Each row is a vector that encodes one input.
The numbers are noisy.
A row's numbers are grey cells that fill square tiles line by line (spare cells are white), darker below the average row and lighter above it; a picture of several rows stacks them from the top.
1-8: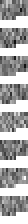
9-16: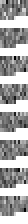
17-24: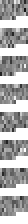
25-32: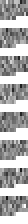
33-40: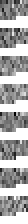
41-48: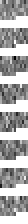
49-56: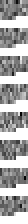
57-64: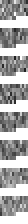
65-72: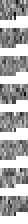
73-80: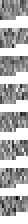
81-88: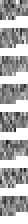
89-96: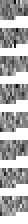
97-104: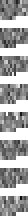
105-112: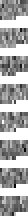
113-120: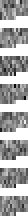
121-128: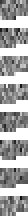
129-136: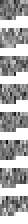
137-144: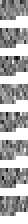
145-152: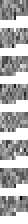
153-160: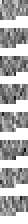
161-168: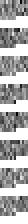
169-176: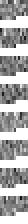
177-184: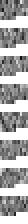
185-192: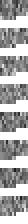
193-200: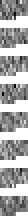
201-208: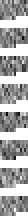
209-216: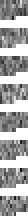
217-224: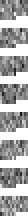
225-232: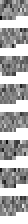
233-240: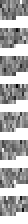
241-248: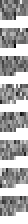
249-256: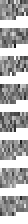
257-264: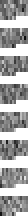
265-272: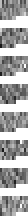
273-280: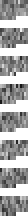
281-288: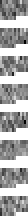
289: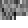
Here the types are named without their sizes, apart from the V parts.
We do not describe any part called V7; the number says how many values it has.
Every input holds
a point on each of two lines, a true/false value and a value of V7, together with either a fixed value, or a node of a tree.
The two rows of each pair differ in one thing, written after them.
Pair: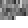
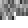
the true/false value
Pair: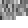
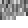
the place on one of the two lines
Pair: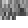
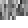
the true/false value
